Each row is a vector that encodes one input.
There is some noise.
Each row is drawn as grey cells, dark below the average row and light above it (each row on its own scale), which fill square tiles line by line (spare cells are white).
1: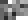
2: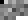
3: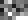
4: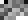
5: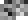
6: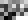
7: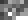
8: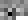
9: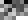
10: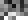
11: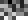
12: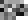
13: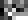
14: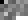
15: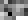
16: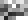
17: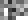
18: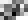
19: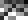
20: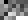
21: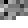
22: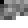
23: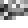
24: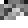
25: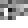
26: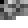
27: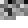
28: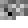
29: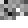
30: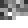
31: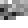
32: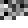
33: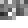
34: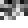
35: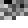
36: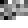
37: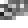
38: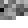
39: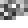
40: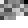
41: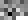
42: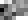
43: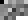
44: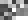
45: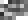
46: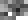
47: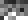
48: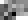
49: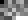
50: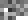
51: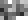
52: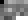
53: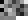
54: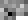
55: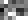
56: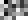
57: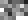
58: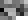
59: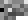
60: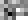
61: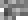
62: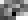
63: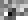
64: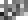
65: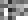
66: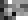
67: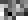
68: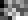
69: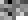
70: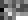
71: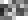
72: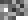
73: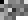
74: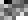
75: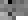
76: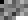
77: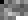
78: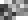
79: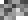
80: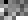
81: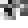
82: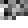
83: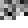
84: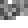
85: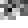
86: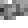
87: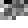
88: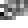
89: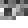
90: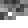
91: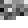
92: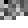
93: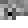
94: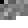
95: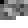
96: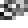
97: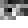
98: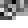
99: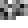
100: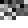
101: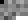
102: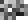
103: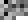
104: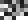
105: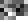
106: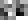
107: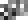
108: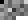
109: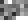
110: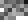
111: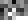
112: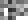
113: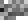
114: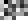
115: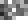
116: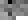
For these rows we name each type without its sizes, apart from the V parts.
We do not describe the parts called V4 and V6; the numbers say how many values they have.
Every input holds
either a fixed value, or a label and a true/false value, or a value of V4 and a value of V6.
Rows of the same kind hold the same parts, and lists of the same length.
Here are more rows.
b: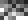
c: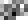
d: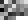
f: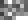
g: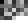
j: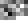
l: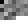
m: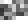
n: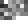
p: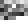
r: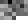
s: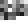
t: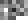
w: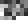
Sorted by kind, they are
b, j, r, w
c, d, f, g, l, m, n, p, s
t

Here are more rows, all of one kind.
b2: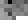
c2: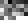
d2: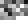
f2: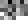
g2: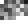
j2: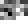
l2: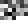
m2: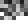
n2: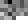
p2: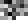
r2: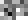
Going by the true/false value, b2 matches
c2 and d2.
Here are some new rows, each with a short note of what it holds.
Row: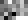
a value of V4 and a value of V6
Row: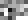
a fixed value
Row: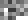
a fixed value
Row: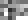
a fixed value
